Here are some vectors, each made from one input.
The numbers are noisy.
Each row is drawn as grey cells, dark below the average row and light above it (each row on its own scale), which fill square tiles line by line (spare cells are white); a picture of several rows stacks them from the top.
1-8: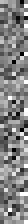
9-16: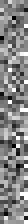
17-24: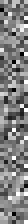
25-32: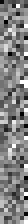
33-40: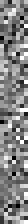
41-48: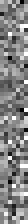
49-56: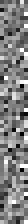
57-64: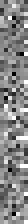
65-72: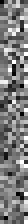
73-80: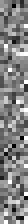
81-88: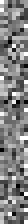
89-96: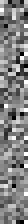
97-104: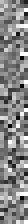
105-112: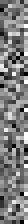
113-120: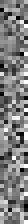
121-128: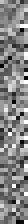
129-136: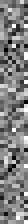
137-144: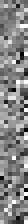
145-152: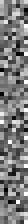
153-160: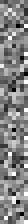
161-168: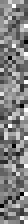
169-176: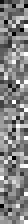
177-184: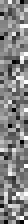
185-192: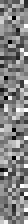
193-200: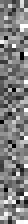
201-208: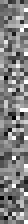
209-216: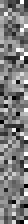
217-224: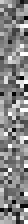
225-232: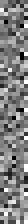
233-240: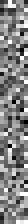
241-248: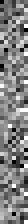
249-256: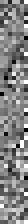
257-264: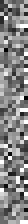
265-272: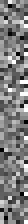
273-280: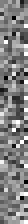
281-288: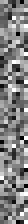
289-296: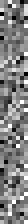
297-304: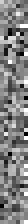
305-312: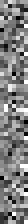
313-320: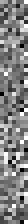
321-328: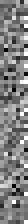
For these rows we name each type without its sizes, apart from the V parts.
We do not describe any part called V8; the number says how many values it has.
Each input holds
a true/false value and a value of V8, together with either a fixed value, or a node of a tree.
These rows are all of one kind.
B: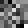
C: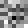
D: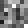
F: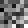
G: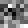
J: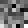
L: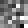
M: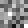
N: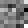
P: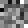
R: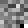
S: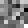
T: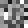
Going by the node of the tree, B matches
G and J.
